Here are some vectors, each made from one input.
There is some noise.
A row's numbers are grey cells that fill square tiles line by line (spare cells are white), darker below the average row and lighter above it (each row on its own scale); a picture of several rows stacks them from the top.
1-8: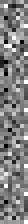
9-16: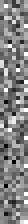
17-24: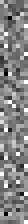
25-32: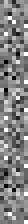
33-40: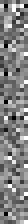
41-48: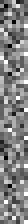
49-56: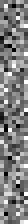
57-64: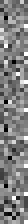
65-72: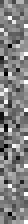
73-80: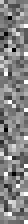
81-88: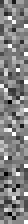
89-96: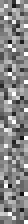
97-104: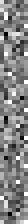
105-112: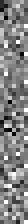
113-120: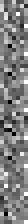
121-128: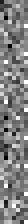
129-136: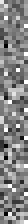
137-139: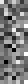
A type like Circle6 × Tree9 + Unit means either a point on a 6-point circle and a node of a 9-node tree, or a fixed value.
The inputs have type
Bool × Circle8.
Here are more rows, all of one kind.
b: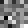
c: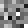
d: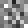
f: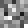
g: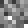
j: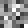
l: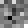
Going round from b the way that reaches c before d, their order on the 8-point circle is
b, g, f, j, c, l, d.
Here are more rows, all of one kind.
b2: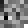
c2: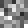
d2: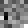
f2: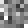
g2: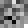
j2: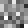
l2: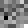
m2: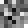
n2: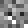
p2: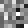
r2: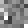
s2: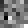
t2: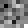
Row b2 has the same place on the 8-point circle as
d2 and s2.
